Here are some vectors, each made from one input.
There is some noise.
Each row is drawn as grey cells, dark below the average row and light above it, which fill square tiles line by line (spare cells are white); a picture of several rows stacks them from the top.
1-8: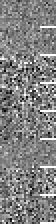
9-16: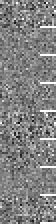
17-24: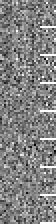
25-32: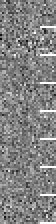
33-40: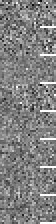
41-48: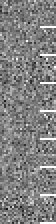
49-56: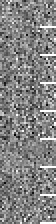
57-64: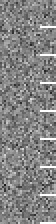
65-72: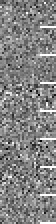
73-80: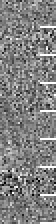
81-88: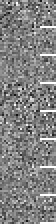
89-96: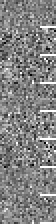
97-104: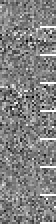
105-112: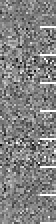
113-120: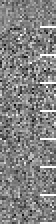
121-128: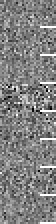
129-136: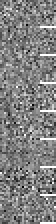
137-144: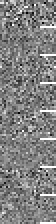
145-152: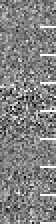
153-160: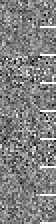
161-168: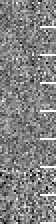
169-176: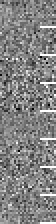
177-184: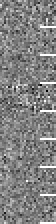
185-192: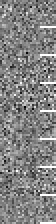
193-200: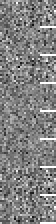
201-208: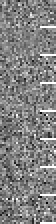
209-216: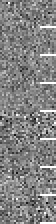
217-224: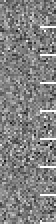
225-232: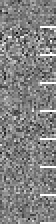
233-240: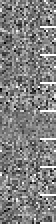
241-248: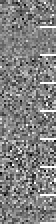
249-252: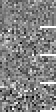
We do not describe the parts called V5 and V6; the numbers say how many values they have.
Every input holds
either a point on a 7-point line, a value of V5 and a value of V6, or a list of up to three points on an 8-point line.
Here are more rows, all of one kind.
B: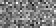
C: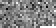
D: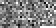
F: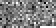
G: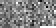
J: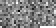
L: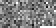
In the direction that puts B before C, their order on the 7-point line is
J, F, B, C, G, D, L.
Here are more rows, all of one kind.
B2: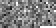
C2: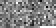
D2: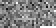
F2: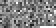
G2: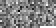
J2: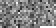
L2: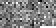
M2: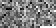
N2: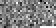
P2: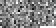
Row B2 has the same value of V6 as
G2, J2 and P2.
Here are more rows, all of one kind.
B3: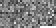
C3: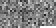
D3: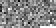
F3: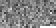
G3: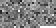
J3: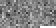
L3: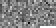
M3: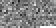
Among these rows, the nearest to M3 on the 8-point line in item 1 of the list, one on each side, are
D3 and G3.
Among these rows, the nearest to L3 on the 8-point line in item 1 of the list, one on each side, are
B3 and G3.
